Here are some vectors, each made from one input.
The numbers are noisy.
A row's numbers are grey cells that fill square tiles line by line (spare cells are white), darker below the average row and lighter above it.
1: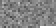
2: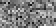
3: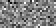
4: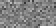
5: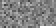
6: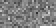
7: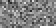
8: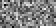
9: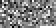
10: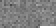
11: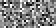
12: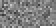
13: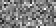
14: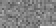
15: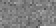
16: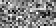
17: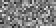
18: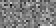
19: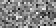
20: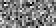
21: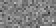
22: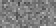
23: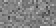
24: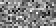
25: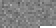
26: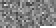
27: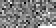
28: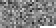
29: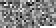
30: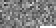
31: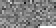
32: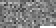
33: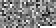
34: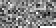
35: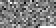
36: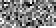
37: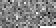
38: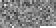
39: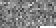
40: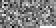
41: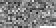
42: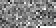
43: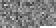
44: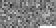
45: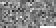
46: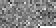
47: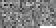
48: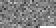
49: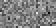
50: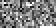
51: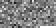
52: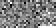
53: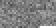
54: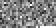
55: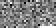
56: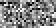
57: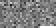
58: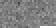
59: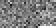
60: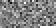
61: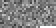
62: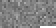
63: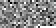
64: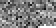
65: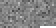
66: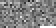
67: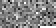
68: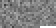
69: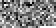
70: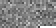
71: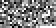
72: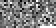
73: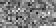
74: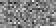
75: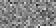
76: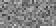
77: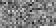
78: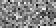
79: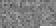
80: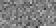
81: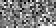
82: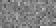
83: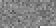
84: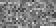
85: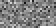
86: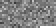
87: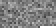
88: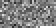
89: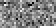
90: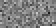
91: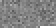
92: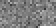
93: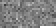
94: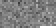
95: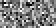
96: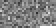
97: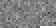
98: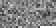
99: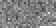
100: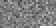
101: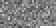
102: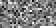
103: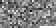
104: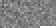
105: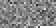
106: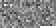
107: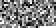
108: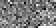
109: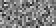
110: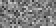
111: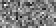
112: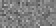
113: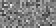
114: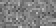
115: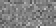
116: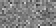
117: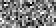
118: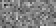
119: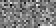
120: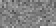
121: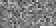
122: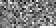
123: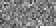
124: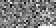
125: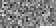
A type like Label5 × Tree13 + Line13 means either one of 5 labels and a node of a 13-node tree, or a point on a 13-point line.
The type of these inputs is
Bool × (Label4 + (Label5 + Line5) × Line5).
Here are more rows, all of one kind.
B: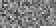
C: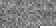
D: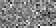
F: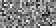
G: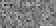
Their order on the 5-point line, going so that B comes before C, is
D, G, B, C, F.
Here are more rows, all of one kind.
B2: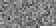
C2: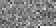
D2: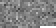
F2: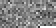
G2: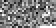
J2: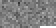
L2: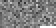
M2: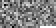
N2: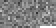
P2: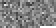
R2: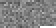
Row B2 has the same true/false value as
D2 and M2.
